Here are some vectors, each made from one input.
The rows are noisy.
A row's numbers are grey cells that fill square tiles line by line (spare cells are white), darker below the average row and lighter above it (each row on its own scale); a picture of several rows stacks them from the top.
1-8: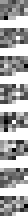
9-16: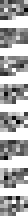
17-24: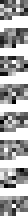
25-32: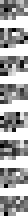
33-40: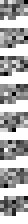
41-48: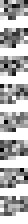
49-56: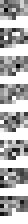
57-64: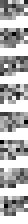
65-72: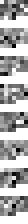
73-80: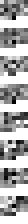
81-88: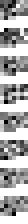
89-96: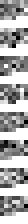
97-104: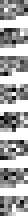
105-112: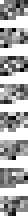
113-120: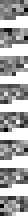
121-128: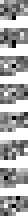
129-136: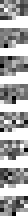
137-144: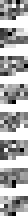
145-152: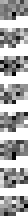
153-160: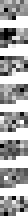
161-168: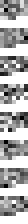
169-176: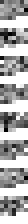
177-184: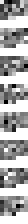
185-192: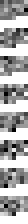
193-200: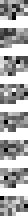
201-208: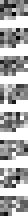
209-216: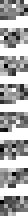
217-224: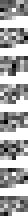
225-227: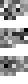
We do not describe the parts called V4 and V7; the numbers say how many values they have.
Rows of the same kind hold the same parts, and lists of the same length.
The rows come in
2 kinds.
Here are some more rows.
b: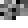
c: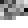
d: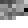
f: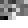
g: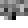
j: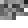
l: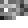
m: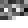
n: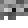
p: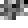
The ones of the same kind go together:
b, c, d, f, g, m, p
j, l, n

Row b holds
a true/false value and a value of V7.
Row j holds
a point on a 6-point line, a true/false value and a value of V4.
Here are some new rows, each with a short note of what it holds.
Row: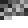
a point on a 6-point line, a true/false value and a value of V4
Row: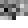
a true/false value and a value of V7
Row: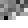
a true/false value and a value of V7
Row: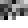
a true/false value and a value of V7
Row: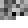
a true/false value and a value of V7
